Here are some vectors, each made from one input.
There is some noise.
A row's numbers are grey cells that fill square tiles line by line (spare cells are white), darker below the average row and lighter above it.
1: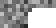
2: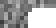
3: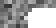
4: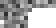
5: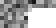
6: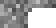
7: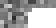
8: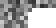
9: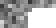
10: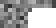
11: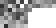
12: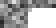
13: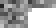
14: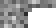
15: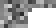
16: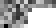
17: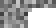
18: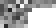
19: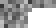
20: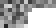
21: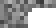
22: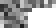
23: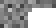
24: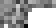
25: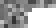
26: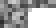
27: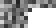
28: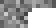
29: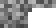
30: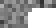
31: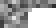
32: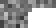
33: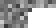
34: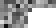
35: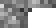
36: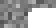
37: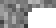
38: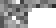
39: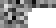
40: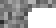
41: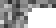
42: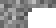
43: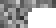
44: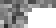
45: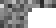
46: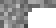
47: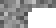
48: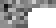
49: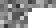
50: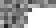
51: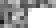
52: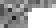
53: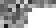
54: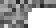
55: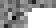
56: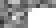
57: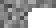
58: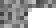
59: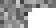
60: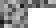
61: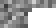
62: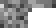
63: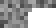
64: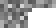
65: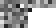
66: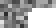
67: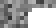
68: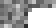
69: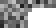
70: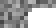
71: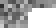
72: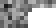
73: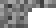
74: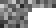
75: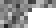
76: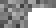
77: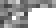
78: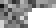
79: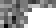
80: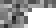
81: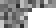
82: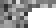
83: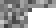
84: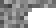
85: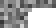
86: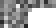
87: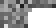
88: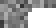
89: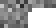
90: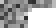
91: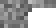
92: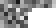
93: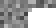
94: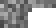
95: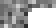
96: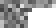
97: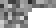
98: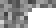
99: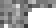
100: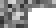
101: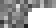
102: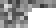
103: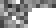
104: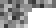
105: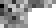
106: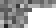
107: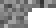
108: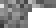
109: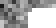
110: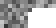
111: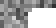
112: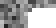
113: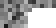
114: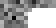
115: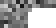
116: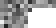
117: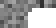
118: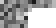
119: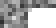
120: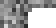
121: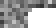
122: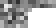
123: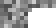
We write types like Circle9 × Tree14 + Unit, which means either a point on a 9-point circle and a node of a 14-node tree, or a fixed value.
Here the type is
Bool × List2(Line5).
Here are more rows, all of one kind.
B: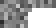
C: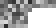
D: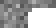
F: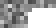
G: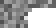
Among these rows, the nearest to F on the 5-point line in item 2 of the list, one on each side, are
C and G.
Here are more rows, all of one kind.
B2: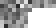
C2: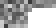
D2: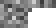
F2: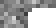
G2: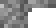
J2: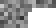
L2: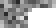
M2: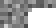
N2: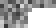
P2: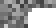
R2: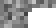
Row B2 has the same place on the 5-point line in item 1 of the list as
D2, L2, M2 and N2.
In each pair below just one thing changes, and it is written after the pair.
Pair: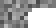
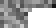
the place on the 5-point line in item 2 of the list
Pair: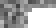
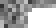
the place on the 5-point line in item 2 of the list
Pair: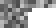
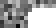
the true/false value
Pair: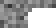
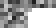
the true/false value
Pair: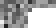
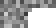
the true/false value
